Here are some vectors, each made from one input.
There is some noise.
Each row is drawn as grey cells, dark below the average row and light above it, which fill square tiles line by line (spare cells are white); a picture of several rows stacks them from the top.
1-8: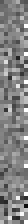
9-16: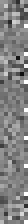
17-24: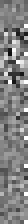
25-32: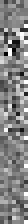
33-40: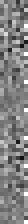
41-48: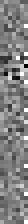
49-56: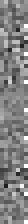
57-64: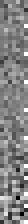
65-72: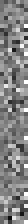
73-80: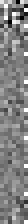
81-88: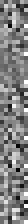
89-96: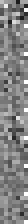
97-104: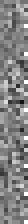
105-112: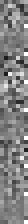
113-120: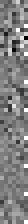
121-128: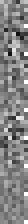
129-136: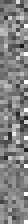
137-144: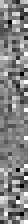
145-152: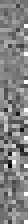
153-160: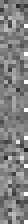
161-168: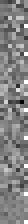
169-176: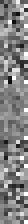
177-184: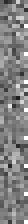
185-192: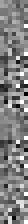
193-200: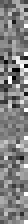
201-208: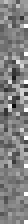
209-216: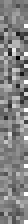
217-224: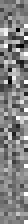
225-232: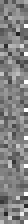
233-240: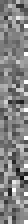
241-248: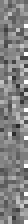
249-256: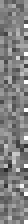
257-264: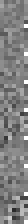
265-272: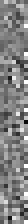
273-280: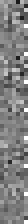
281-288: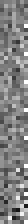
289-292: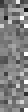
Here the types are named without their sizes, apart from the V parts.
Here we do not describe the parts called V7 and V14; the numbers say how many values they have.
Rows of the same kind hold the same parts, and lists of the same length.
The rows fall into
2 kinds.
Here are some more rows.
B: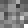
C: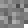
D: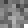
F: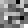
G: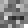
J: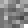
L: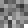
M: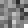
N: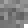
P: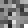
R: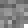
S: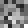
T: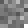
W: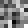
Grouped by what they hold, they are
B, C, D, F, J, L, M, P, R, S, W
G, N, T

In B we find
a true/false value, a value of V7 and a value of V14.
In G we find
a point on a line, a true/false value and a value of V7.
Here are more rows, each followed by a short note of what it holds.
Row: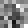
a true/false value, a value of V7 and a value of V14
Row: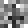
a point on a line, a true/false value and a value of V7
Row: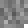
a true/false value, a value of V7 and a value of V14
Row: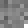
a true/false value, a value of V7 and a value of V14
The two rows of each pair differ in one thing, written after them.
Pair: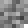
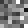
the value of V7
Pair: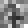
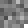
the place on the line
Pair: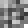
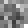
the place on the line
